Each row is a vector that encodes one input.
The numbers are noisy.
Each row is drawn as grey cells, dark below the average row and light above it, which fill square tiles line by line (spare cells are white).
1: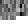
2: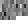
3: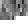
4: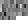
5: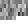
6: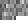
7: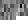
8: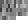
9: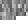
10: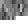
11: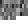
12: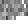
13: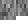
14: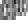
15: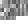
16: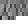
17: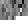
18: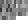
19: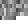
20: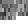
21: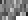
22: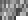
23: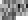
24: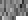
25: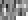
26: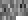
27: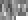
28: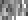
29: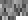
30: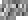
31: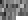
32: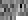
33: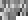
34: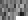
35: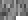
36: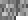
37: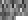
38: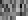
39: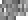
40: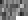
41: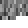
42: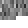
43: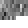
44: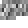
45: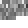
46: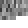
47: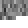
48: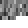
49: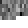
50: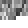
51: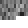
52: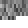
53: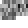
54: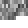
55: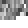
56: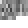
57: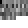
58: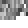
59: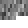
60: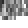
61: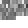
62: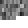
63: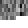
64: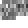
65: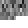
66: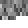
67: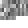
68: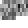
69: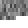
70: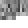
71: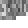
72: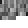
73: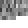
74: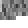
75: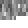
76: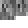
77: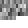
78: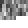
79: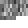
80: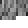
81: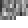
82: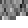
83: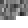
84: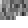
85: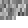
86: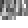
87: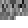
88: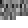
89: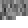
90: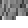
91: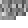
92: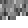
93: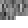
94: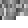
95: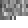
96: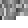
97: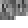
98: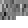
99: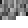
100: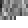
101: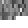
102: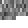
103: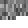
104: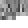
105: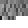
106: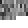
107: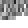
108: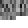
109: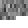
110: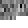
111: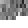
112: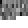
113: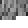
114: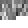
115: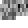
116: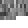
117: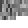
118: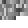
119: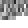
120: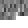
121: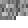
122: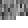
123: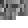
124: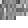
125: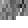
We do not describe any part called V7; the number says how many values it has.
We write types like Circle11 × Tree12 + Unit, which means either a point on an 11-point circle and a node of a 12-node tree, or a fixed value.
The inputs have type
(Bool × Bool × Bool + V7) × Tree9.
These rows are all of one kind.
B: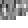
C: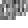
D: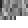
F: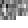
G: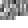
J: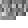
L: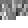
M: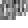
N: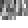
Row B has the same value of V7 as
C, F and M.
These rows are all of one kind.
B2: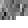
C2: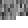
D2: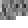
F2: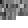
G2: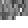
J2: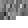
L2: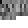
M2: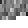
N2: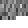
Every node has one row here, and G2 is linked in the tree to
B2.
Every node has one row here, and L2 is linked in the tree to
F2.
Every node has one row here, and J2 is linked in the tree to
C2, D2 and N2.
